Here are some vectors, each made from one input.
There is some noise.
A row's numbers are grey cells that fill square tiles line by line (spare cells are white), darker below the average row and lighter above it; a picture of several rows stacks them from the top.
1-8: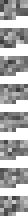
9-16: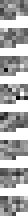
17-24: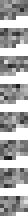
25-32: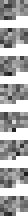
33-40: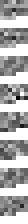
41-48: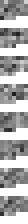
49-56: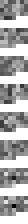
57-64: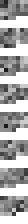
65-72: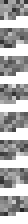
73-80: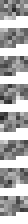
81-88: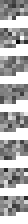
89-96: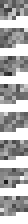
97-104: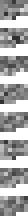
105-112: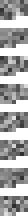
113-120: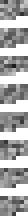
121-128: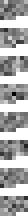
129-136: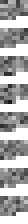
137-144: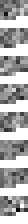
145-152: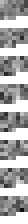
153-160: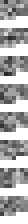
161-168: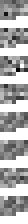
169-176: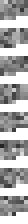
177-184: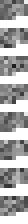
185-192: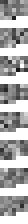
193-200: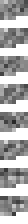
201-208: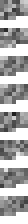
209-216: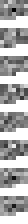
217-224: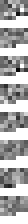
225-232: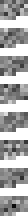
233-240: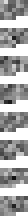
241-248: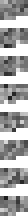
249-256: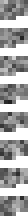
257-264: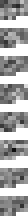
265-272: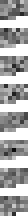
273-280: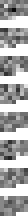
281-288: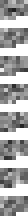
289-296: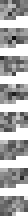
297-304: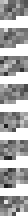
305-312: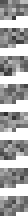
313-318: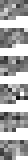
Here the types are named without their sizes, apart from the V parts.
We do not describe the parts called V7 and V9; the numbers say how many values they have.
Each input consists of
either a node of a tree, a value of V7 and a value of V9, or a list of points on a line.
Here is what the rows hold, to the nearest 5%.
About 45% of them hold a node of a tree, a value of V7 and a value of V9. The rest are lists of points on a line.
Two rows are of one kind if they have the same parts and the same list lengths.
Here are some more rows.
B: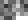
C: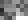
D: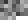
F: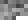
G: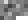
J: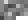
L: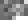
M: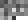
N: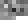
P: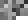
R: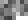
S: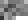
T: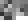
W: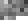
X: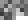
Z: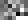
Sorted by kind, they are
B, C, L, R, T, X
D, F, M, N, P
G, J, S, W
Z

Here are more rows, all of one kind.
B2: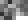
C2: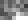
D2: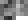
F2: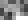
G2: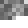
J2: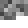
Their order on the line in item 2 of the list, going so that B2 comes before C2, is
B2, D2, J2, G2, F2, C2.
